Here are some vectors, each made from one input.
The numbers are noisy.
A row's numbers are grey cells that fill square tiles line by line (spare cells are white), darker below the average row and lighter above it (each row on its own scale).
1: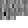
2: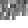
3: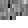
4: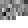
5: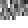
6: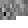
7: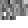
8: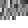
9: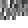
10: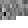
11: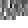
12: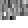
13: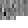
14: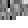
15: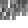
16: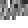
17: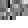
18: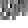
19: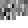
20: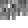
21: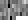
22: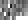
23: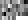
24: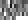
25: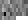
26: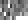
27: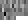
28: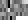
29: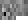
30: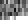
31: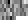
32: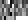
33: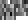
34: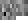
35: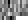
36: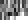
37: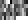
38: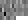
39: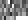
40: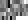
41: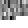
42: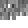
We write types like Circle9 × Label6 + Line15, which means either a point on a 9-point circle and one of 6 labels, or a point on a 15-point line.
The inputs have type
Bool × Bool × Bool × Line5.
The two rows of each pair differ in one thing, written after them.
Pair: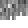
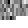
one of the three true/false values
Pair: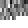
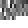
the place on the 5-point line
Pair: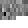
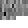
one of the three true/false values
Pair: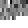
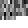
one of the three true/false values
